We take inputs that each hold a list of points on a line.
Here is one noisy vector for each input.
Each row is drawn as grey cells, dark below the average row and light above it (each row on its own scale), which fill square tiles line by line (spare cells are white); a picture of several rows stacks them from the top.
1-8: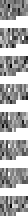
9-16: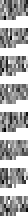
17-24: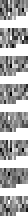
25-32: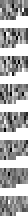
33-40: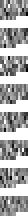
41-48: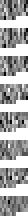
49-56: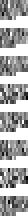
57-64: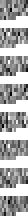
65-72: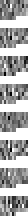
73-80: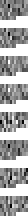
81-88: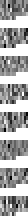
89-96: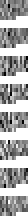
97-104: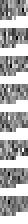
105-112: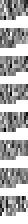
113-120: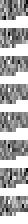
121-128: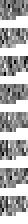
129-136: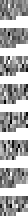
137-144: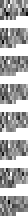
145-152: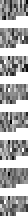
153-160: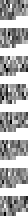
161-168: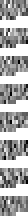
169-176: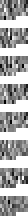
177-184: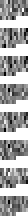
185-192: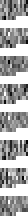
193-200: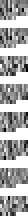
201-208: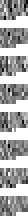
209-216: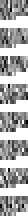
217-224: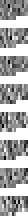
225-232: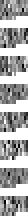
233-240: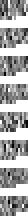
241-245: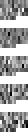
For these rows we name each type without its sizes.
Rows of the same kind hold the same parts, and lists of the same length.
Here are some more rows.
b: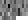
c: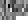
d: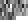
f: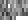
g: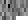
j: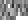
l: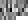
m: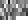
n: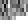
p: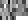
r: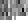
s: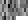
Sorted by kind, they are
b, g, l, s
c, f, j, m, n, p, r
d

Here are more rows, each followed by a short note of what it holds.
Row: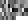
a list of two items
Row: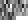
the empty list
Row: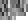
a list of two items
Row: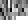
a list of one item
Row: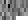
a list of one item
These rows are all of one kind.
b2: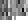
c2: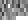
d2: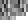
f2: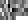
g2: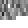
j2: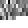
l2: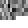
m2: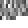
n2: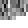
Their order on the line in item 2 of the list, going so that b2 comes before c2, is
j2, b2, f2, l2, m2, g2, c2, n2, d2.
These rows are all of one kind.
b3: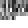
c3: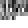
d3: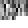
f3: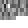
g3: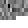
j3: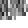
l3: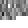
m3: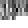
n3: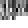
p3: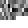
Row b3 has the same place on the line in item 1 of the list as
c3, m3, n3 and p3.
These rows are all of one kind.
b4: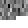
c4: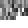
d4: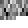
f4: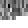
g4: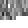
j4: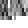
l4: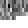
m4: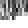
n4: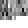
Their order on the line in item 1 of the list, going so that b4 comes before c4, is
b4, f4, l4, m4, c4, d4, g4, n4, j4.
